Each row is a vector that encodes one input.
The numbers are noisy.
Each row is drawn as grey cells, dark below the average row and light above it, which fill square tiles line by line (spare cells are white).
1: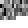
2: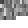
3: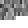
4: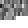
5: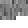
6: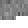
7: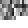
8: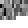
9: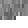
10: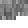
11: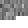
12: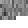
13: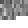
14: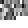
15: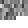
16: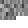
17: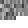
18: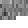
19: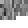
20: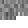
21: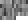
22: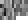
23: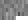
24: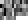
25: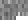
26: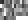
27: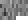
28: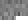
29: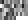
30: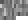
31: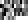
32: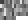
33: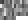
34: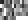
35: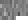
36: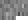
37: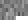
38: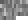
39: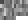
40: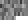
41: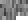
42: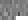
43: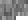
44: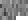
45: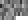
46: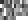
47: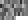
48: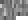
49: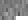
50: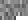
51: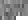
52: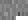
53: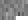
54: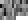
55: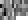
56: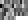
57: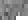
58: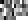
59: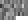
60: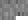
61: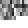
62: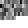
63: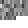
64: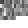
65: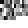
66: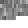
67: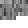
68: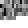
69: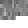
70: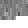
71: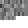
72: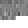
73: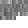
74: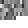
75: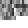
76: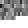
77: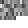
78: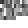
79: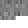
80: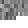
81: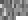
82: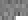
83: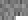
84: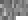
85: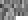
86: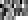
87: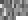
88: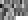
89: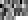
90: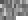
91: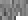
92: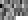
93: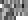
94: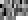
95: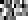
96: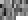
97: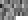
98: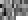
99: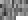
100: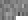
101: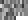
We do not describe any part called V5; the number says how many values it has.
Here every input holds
a list of up to two items, each a true/false value and a value of V5.
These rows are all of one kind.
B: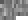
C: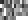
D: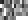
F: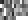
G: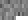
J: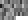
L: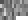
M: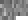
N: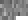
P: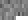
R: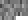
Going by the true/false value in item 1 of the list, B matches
G, J and P.
